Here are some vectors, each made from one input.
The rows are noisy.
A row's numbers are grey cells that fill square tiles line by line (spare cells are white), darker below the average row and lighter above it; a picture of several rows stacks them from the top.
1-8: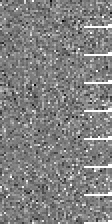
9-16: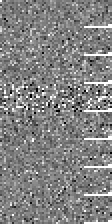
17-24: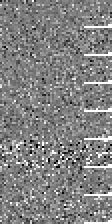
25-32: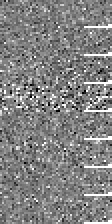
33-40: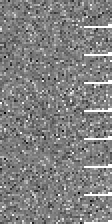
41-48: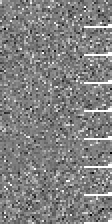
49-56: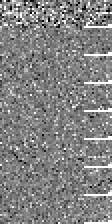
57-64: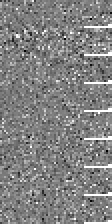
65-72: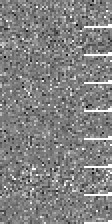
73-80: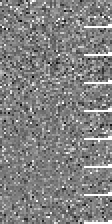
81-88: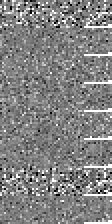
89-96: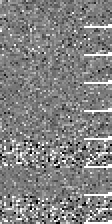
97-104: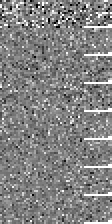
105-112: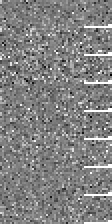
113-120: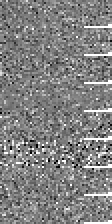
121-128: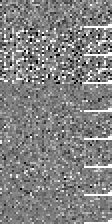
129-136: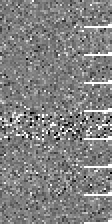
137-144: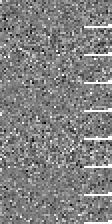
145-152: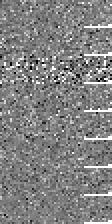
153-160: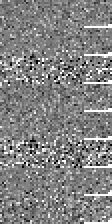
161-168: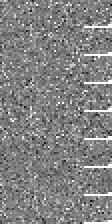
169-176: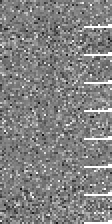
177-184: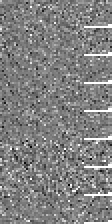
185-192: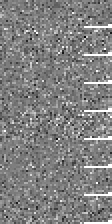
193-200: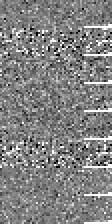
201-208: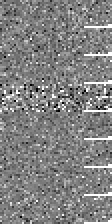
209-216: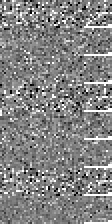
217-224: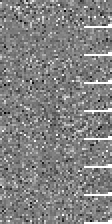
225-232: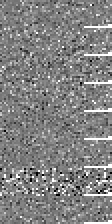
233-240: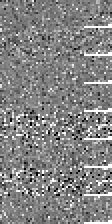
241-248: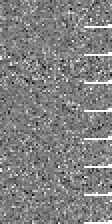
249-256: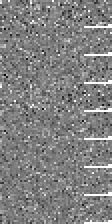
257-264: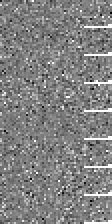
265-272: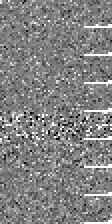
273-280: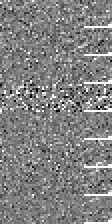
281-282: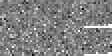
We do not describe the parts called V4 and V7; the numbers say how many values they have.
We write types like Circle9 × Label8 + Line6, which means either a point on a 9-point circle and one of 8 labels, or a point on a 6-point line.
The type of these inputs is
(Line11 + V7) × Line12 + V4.
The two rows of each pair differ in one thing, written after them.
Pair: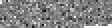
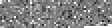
the place on the 11-point line
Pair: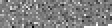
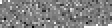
the place on the 12-point line
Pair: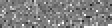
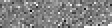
the place on the 12-point line
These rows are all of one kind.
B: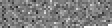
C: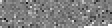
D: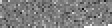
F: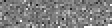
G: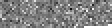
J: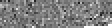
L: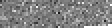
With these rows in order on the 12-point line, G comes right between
D and F.
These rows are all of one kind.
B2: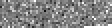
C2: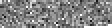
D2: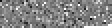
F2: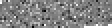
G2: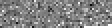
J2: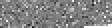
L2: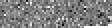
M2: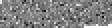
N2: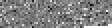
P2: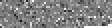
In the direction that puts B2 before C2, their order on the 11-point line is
D2, G2, N2, M2, J2, F2, B2, P2, C2, L2.
